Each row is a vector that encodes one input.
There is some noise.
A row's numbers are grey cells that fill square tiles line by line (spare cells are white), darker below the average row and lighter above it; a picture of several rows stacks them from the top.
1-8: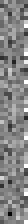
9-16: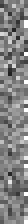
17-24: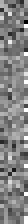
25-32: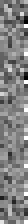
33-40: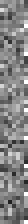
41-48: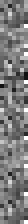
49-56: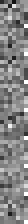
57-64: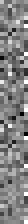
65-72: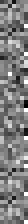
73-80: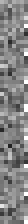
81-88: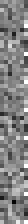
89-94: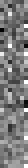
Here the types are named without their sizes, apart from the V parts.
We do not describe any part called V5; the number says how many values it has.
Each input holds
either a point on a line and a true/false value, or a value of V5.
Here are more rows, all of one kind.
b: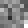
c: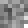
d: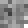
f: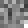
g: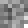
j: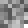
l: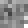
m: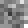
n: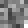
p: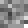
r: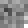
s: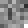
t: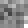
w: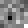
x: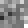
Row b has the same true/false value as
f, n, s and w.
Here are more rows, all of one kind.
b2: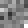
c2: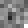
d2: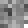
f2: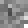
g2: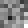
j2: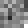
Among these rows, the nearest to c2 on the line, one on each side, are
f2 and g2.
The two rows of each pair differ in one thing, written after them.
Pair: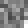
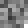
the place on the line
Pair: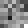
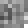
the true/false value
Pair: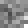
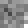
the place on the line
